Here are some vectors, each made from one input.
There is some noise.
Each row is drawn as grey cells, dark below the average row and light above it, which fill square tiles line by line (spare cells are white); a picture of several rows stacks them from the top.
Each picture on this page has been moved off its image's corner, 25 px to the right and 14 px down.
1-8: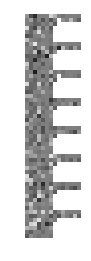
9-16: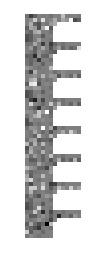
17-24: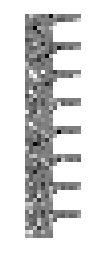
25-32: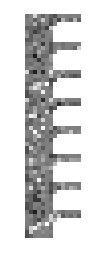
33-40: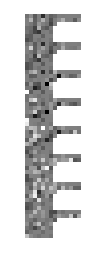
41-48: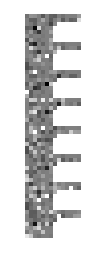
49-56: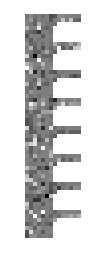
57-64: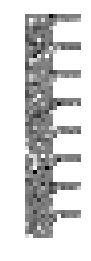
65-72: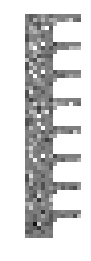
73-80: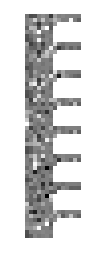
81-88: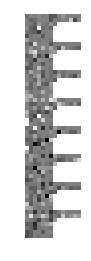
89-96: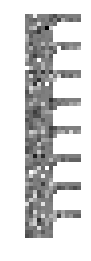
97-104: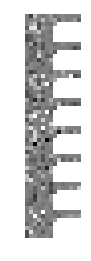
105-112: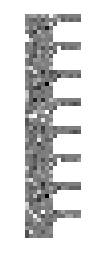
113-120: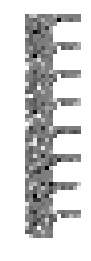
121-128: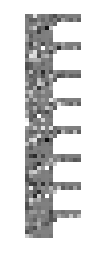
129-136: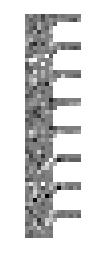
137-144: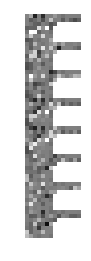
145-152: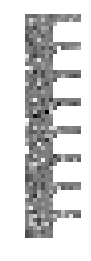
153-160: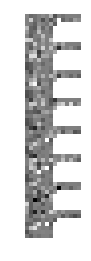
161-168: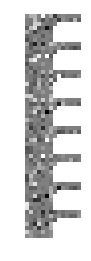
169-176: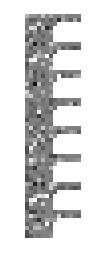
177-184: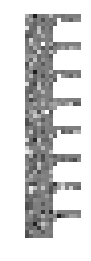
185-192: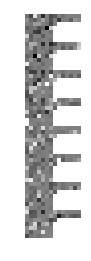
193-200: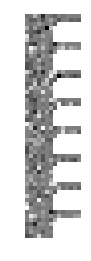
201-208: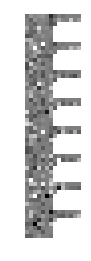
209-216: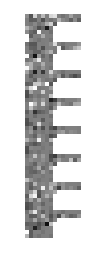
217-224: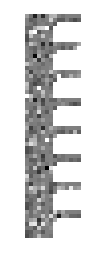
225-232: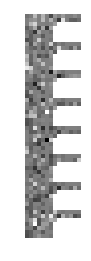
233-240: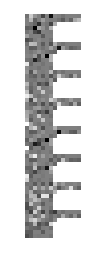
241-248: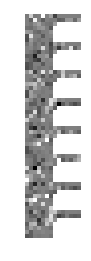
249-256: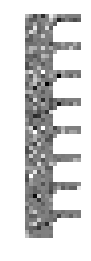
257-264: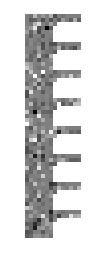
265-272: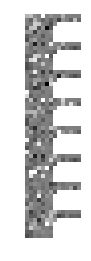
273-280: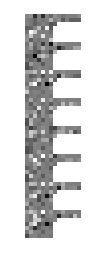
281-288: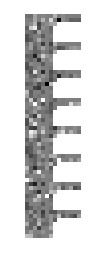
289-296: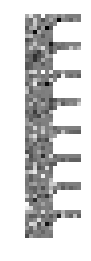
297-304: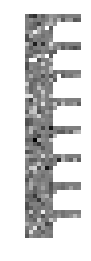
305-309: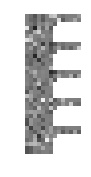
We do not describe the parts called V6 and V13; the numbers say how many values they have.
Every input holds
a node of a 12-node tree, together with either a true/false value and a value of V6, or a value of V13.
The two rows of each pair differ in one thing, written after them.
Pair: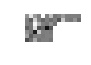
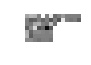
the node of the tree
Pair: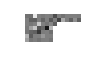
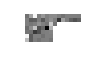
the true/false value
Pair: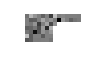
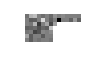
the value of V6
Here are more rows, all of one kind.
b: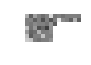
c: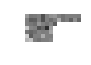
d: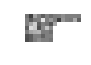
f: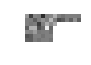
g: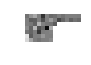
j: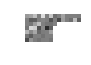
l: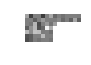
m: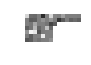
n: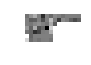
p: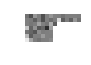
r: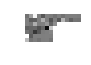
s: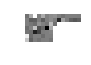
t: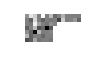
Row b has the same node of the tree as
c and p.
